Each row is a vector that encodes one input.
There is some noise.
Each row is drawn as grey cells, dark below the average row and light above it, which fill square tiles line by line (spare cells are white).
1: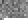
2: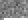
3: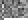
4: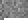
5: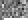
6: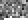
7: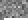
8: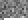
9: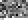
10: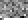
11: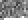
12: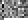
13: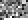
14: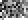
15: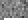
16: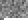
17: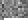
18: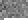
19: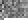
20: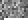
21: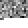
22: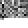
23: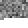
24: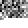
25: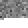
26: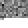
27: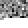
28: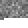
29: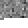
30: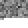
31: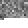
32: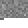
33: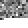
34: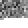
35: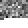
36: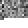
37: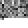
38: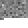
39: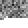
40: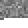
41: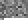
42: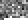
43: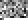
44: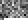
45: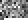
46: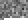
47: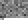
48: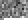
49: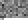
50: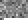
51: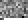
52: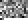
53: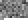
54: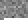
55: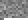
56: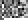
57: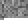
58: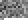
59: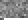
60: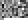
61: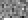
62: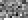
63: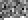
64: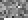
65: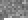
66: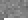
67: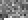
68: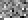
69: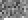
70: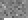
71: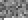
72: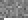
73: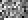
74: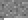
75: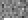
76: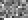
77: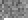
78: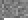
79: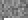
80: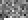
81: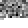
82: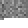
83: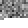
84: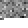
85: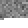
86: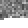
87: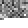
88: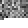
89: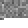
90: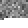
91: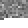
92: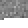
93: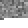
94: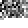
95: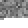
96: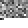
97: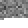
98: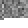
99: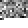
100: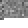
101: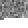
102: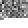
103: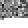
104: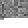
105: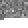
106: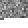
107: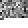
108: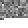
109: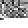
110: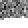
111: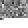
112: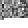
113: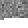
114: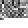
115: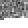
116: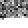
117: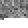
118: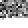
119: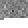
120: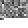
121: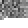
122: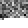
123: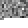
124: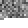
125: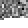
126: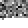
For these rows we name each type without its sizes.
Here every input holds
a label, together with a list of points on a line.
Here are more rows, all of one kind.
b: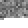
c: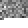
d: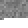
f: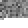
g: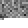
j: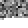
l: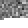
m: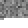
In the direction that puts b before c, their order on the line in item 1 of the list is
m, f, b, j, l, g, d, c.
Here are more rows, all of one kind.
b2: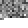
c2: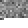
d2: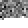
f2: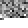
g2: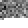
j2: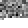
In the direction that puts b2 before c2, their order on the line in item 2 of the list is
g2, f2, b2, d2, j2, c2.
